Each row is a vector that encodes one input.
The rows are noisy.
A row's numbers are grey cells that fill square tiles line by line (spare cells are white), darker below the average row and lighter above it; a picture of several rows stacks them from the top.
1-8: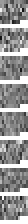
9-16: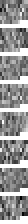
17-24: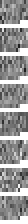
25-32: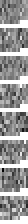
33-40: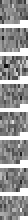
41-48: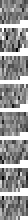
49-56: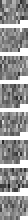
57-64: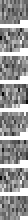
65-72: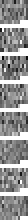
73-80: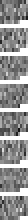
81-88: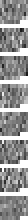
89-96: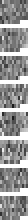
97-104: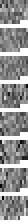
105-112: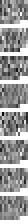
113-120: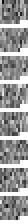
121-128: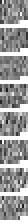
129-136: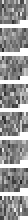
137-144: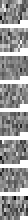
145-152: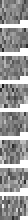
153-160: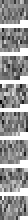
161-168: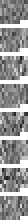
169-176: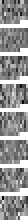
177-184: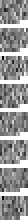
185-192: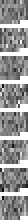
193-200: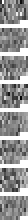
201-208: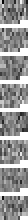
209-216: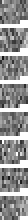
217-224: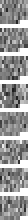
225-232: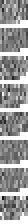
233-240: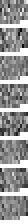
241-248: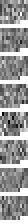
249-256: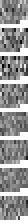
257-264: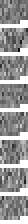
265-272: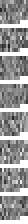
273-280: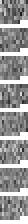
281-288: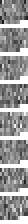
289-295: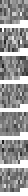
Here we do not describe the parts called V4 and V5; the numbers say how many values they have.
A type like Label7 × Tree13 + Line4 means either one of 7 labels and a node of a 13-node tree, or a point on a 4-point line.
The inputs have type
Bool × (Line15 + V5) × V4.
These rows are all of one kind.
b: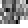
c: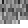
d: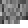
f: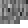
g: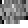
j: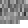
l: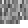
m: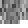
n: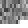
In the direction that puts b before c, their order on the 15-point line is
g, l, m, j, b, d, f, c, n.
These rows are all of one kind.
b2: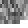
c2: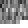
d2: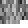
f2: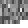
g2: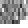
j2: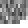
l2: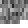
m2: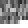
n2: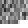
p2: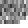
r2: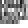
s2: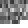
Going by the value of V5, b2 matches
j2, n2 and p2.
